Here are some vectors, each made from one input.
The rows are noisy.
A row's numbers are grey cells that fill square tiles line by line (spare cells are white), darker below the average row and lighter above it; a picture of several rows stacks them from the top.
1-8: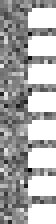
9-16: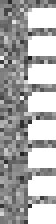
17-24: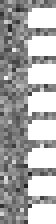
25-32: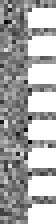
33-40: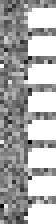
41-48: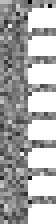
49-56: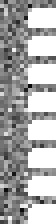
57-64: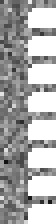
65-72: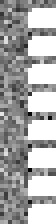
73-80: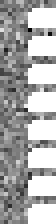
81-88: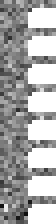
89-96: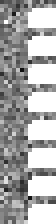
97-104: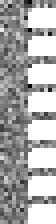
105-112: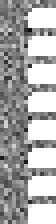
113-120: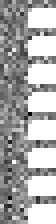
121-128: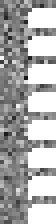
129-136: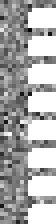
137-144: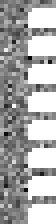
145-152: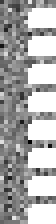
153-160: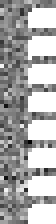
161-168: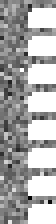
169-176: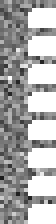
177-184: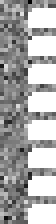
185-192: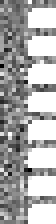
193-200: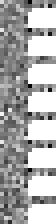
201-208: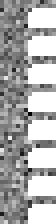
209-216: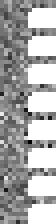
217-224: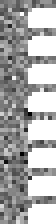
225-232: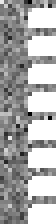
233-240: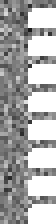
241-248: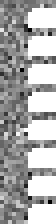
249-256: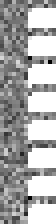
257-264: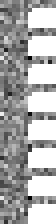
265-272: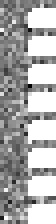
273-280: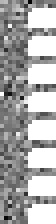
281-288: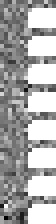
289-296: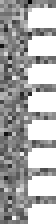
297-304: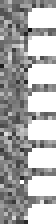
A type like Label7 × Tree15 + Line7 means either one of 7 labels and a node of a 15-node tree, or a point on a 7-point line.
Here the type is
Line3 × Line3 + Tree19 + Unit.
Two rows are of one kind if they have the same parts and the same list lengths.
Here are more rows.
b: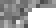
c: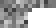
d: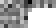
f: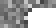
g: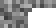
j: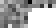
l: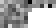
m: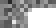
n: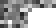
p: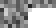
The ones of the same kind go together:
b, c, f, g, m, p
d, j, l
n

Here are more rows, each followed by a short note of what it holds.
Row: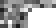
a fixed value
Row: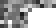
a fixed value
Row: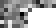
a fixed value
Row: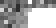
a node of a 19-node tree
